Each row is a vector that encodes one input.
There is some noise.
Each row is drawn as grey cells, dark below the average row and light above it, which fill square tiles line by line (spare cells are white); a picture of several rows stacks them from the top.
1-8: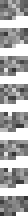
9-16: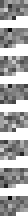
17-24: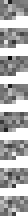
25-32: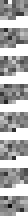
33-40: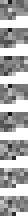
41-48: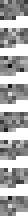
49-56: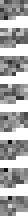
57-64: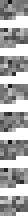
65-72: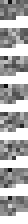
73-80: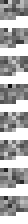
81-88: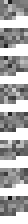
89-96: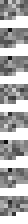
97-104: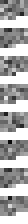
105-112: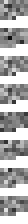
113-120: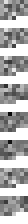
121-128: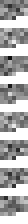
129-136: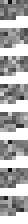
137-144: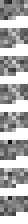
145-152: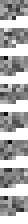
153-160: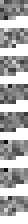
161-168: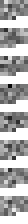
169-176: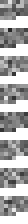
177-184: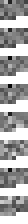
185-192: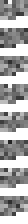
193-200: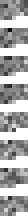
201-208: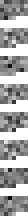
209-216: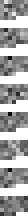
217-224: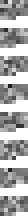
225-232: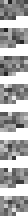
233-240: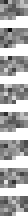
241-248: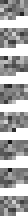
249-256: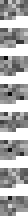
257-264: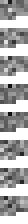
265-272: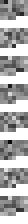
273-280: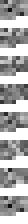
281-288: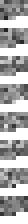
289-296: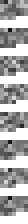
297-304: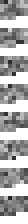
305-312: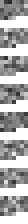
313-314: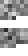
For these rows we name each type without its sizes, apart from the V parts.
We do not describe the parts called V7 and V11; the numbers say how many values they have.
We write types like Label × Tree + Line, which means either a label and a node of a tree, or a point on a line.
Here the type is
Line × V7 + Tree + V11.
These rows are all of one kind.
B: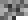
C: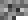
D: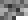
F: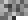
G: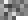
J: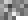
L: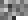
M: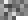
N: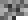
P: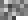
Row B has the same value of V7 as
F and N.
